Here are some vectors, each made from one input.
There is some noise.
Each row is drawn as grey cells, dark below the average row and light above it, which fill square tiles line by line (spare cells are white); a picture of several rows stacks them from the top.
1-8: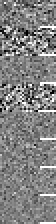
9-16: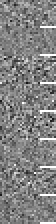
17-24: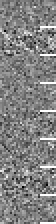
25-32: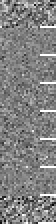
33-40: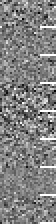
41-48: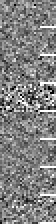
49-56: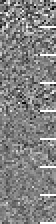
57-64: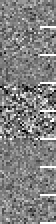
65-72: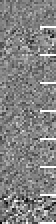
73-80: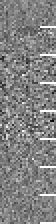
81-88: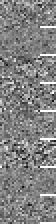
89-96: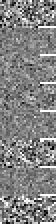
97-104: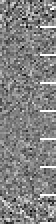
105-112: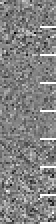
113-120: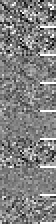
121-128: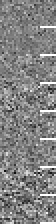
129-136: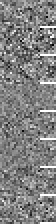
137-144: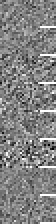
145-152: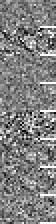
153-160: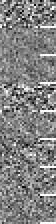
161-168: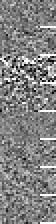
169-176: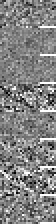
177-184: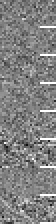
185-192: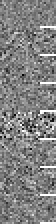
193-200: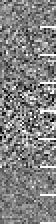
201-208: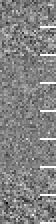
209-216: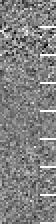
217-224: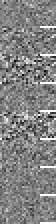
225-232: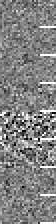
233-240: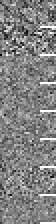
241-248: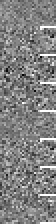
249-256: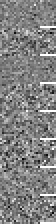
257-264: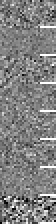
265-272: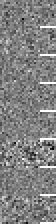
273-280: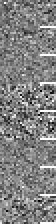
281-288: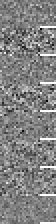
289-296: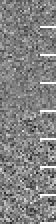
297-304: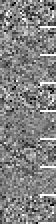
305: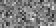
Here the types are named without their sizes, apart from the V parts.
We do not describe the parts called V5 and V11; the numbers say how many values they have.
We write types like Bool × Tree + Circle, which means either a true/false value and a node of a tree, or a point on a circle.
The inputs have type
(Bool × Bool × Bool + V11) × Label × V5.
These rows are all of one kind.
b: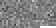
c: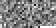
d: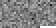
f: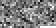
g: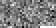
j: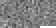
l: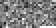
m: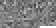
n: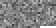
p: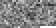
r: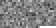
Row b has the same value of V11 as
d and g.
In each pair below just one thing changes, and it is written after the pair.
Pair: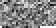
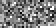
the value of V5
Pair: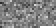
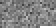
the label
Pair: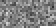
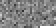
the label
